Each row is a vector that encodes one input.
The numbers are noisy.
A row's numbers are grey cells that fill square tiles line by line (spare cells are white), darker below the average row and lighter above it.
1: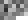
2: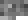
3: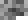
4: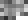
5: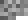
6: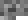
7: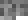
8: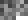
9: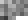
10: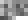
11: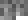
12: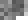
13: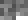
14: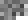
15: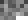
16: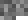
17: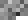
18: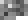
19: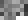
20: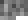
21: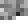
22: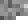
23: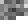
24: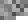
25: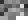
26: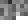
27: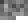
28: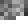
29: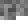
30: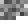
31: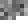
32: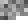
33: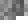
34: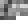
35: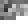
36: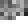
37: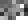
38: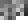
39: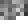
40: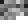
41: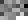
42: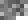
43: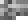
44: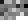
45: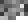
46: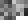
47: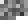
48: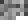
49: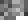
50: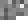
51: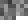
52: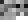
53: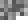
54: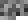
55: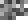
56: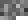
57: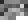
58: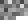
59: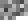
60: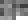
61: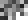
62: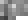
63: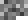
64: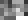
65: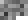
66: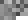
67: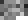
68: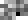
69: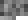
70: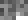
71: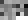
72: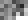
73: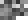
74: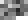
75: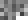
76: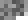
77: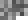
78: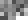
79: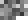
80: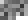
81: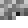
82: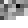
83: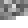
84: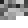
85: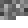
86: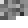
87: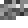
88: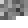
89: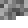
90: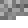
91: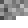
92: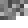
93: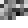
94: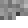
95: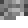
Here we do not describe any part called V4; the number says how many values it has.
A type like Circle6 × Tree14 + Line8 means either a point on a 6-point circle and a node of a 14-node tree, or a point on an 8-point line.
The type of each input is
(Bool × Circle5 + Unit) × (Line5 + V4).
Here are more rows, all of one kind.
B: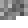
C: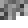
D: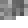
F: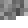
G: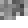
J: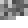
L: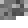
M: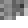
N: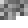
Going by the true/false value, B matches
C, J and N.
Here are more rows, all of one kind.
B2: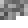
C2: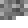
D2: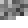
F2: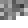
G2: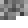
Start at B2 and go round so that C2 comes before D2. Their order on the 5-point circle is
B2, C2, D2, G2, F2.
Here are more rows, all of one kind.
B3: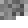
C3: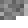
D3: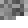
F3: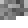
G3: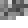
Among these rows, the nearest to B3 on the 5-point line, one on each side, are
D3 and G3.
